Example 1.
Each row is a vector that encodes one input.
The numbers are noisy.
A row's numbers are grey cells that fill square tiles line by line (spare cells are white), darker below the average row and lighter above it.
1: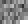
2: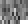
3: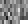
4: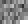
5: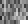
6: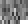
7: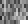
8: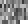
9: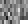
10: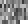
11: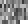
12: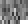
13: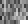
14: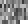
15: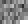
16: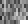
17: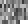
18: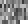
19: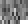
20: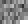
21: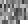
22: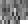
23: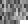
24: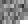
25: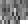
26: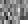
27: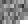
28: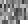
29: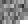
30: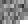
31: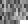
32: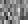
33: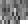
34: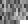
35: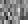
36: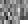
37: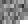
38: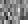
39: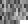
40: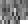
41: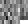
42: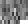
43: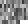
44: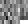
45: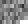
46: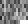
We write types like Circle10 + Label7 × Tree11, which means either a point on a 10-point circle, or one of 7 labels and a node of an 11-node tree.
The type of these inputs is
Label5.
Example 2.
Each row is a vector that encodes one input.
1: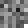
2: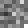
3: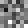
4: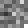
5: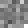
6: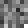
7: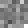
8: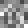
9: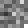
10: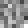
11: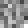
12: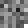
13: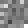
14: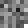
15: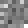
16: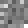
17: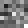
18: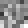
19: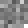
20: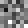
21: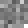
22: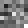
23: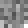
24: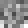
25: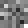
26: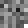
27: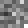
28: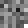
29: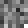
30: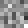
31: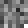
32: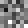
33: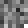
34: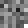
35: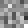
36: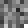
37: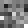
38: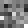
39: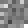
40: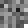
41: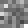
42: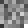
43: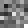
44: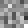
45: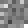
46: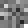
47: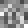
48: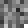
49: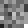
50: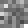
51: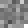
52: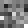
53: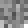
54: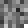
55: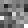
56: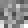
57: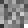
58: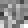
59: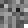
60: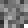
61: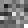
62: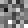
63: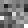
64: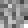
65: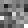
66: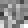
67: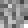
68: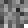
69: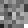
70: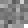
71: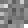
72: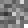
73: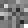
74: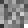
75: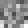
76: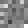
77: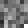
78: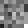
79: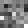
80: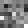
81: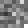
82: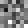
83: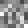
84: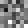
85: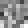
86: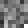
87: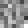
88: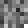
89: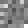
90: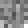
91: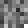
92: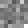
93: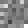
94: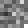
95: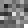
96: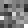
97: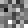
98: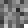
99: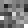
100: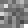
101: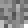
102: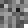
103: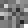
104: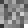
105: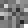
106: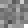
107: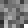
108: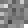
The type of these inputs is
Tree18 + Unit.
